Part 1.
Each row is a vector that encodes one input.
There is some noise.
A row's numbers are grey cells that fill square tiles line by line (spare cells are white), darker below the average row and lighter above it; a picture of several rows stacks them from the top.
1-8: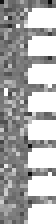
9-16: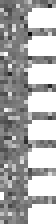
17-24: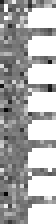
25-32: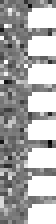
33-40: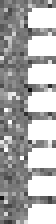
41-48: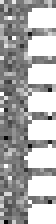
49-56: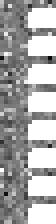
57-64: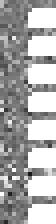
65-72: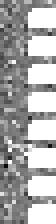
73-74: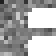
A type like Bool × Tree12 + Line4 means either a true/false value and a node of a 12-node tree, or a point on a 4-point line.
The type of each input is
Bool × Bool × Bool × Bool + Unit.
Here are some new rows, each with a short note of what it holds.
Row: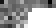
a fixed value
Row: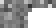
four true/false values
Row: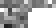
four true/false values
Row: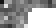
a fixed value
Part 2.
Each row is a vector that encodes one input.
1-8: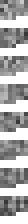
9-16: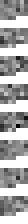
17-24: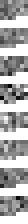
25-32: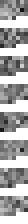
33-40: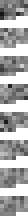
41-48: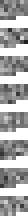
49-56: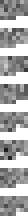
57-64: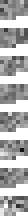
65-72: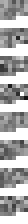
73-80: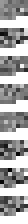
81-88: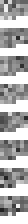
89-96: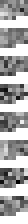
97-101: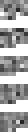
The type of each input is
Bool × Bool × Bool + Unit.
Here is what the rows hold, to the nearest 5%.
About 5% of them hold a fixed value. The rest hold three true/false values.
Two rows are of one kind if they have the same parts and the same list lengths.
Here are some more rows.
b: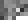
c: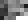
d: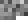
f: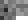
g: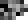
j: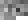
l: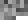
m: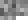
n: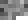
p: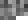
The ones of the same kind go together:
b, c, d, f, j, l, m, n, p
g

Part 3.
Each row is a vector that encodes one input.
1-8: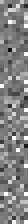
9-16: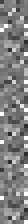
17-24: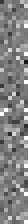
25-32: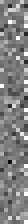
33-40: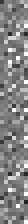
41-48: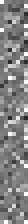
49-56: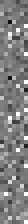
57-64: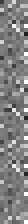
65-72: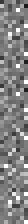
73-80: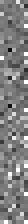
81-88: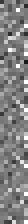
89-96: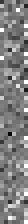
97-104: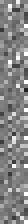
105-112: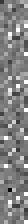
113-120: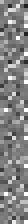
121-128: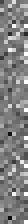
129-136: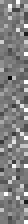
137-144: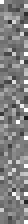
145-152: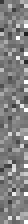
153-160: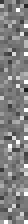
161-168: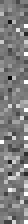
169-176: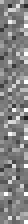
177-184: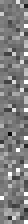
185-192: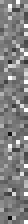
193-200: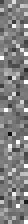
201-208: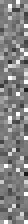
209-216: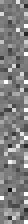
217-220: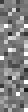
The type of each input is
Label12.
